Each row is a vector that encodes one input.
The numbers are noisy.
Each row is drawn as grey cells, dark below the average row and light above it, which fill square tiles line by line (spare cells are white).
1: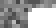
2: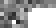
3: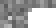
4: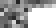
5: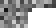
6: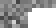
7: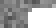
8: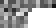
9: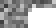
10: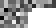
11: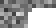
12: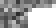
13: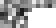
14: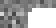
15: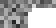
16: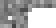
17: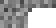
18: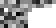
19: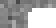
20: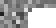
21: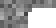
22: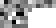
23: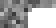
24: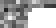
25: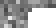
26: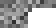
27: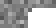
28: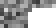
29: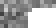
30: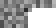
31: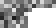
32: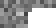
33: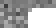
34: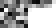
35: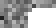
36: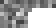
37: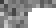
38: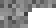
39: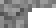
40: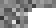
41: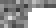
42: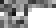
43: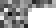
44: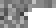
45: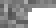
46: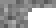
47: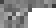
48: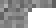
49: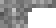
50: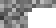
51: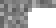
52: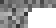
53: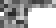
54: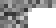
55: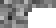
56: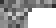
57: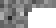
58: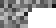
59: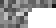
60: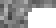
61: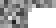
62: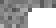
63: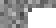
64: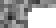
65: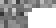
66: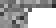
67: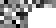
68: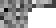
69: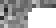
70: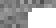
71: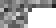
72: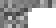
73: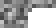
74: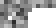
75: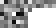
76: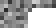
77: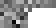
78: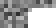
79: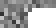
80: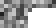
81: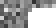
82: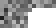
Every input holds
a point on a 5-point line, together with either a point on a 5-point line, or three true/false values.
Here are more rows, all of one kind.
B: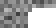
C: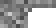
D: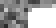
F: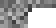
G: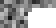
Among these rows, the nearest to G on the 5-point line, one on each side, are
B and C.
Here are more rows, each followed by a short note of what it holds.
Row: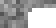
a point on a 5-point line and three true/false values
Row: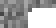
a point on a 5-point line and three true/false values
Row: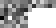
a point on each of two 5-point lines
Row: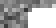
a point on a 5-point line and three true/false values
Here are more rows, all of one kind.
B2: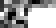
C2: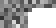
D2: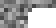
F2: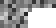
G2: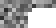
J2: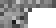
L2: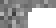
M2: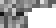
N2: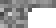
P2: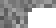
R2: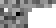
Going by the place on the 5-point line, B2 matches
D2, G2, J2 and M2.
